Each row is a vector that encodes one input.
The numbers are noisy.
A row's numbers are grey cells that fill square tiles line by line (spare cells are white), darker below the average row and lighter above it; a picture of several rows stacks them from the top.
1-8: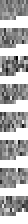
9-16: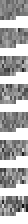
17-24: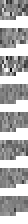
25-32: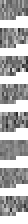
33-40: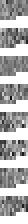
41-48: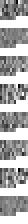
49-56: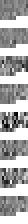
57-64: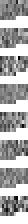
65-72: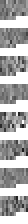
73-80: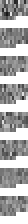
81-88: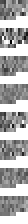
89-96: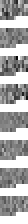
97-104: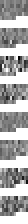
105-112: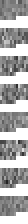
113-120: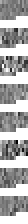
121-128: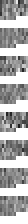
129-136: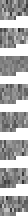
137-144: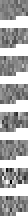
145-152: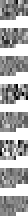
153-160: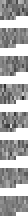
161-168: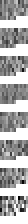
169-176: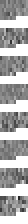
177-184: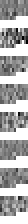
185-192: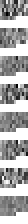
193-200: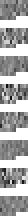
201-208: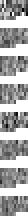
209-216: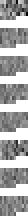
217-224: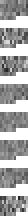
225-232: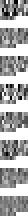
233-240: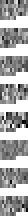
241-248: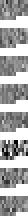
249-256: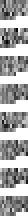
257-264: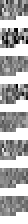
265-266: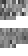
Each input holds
either two labels (each one of 5), or a node of each of two 10-node trees.
